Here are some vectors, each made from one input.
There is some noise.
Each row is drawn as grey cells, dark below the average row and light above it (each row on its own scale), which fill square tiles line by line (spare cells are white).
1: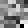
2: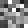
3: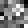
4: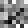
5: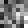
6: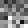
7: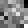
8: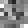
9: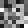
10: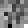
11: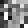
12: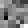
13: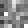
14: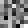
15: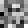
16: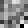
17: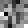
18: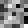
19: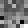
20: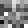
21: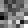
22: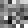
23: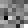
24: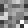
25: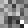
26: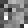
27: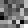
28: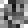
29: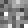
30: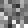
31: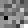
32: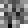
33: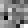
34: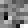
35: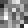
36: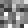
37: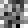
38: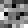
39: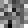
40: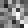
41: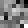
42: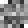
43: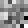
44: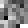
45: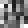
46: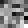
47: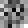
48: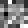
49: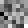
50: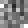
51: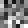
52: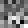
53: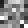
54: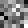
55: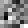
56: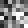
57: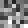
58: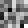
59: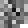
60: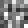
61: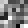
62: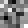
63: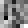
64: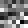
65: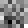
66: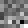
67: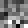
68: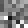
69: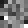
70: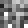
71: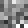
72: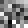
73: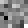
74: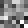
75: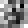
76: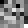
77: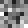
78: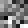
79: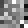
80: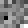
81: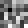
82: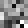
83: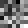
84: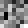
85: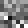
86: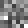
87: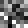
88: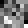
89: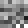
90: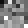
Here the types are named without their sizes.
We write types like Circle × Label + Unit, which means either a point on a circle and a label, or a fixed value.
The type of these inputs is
Bool × Bool × Bool × Line.
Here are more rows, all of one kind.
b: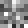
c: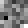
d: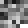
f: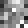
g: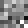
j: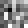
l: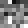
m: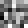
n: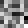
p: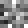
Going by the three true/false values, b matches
j, m and p.
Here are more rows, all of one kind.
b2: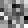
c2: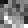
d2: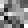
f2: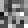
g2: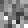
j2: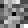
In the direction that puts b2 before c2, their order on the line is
g2, b2, d2, j2, c2, f2.
